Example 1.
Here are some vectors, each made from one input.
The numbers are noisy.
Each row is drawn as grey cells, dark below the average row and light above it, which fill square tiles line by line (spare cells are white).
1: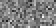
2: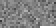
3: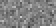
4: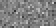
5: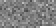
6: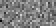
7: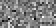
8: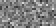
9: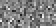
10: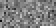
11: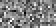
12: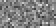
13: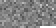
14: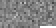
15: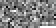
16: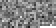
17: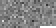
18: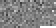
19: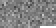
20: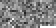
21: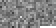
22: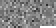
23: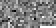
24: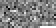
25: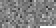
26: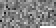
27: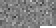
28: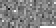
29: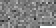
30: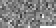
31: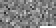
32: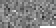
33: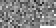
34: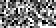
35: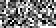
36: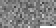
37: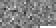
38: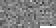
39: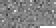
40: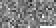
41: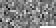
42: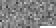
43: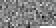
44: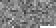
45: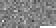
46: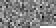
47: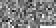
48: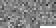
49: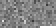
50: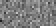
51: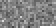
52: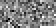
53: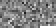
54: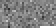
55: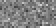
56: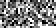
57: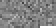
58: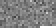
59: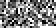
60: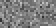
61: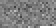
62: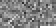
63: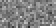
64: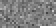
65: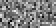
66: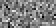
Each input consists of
either a fixed value, or two labels (each one of 4).
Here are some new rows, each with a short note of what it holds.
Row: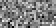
two labels (each one of 4)
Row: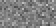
two labels (each one of 4)
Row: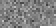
two labels (each one of 4)
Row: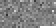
two labels (each one of 4)
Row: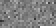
two labels (each one of 4)
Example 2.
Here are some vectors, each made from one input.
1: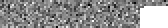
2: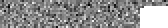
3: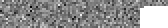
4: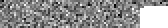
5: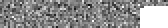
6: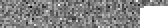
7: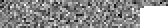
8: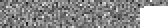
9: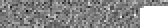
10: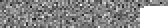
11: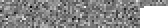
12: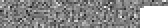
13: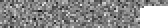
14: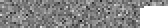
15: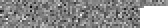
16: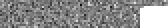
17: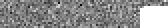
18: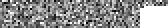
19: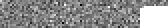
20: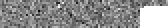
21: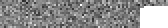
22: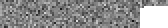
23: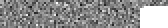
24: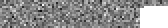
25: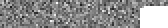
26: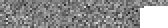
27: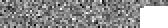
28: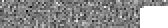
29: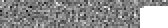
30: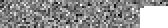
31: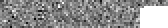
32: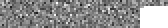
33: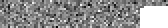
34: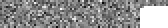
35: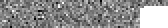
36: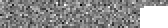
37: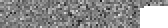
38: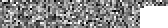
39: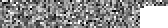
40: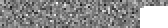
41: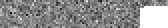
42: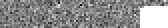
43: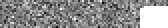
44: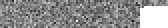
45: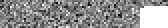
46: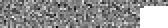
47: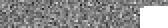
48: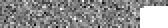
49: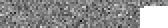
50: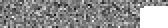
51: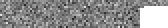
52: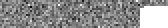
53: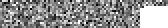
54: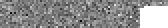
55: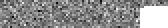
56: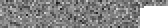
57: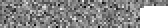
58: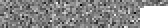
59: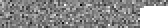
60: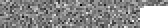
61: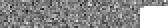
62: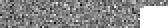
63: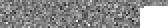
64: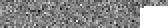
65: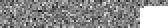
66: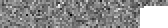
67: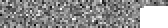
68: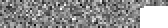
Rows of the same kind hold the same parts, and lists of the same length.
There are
3 kinds of row.
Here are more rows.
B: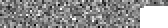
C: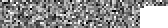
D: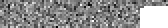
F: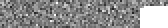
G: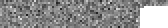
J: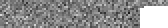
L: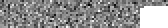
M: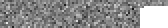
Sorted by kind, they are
B, D, L
C
F, G, J, M

